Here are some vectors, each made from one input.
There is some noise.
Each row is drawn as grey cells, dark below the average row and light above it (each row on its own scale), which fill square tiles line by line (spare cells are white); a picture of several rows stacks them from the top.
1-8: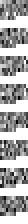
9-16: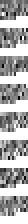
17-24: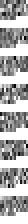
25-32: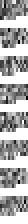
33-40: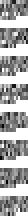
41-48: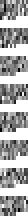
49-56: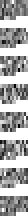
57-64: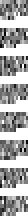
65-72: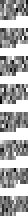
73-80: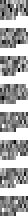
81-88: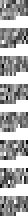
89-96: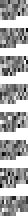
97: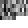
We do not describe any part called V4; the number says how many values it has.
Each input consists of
either a point on a 5-point line, or a list of up to two items, each a true/false value and a value of V4.
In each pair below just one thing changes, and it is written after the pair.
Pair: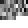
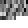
the value of V4 in item 2 of the list
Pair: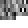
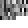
the value of V4 in item 2 of the list
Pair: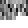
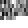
the value of V4 in item 2 of the list
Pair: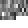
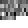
the value of V4 in item 1 of the list
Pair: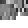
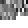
the true/false value in item 2 of the list
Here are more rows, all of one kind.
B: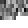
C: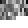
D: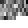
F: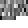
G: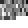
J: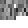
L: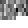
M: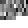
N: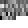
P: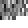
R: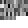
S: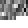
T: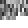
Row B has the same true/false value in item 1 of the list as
P and S.
